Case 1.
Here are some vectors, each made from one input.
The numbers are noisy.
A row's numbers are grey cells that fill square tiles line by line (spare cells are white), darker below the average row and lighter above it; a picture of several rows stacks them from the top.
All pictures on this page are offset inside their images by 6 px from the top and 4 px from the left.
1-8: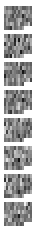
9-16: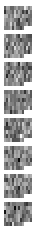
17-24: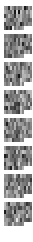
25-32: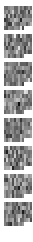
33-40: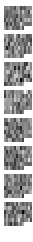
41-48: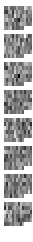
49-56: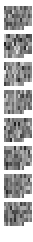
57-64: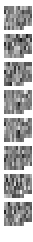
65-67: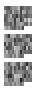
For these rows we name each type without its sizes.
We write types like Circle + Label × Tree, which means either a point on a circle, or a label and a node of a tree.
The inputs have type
Circle.
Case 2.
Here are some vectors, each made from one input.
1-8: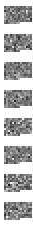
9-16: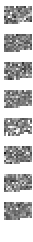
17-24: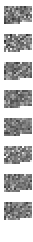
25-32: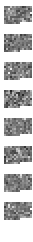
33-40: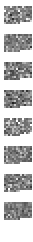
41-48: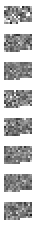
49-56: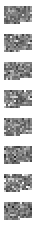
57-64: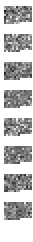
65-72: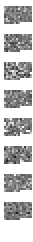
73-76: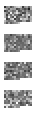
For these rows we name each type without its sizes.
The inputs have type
Bool × Bool × Bool × Bool + Unit.
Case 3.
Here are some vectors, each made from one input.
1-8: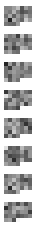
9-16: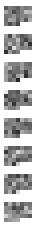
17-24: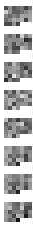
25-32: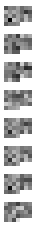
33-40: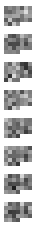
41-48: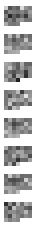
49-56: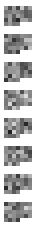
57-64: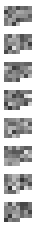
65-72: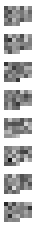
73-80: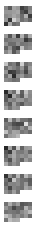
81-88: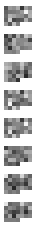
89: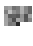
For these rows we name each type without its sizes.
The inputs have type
Circle.
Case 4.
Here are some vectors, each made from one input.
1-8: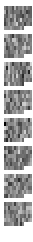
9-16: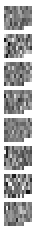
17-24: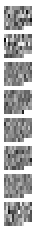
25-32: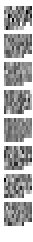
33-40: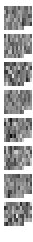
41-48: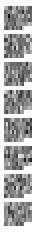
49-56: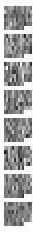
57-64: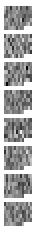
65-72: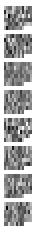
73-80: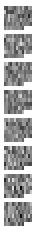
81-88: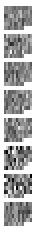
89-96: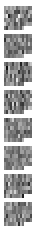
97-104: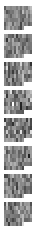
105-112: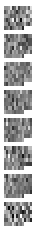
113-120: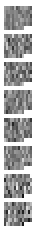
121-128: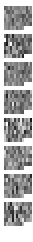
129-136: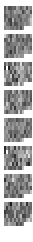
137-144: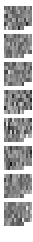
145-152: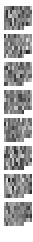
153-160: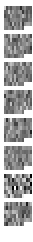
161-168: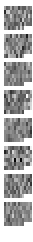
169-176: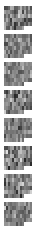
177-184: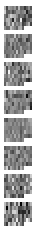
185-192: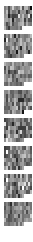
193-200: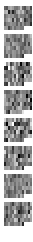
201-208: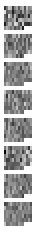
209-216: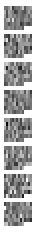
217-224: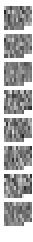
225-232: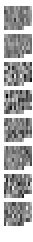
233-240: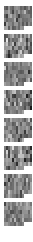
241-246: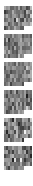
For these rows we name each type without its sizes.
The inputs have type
Circle.
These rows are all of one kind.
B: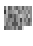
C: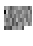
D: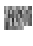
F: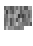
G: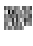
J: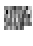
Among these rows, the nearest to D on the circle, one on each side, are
B and J.
